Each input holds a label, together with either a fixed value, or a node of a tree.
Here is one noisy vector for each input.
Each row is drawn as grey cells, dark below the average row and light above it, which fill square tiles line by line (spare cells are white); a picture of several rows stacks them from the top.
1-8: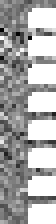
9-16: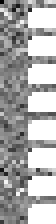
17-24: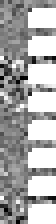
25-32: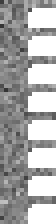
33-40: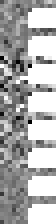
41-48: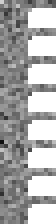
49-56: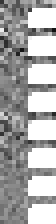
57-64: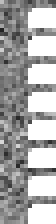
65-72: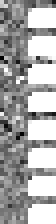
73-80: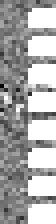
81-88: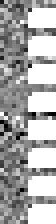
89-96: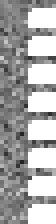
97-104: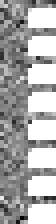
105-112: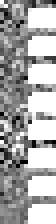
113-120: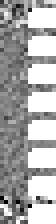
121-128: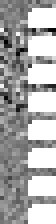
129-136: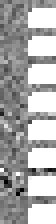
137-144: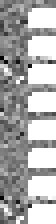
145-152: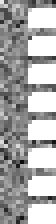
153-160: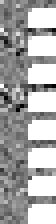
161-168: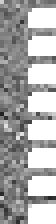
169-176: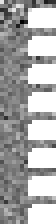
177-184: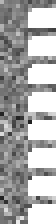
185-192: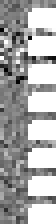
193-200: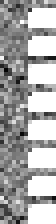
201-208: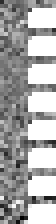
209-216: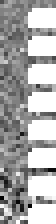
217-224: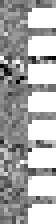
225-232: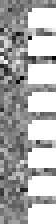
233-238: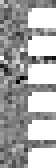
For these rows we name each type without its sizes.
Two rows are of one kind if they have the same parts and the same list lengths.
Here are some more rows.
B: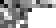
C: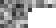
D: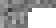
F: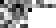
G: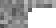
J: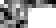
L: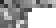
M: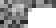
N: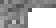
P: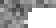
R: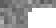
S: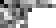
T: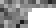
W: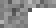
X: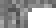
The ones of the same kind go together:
B, L, M, S
C, D, F, G, J, N, P, R, T, W, X

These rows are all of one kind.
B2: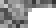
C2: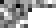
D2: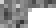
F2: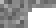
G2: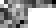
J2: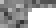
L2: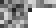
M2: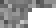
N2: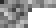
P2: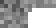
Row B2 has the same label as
C2, G2 and N2.
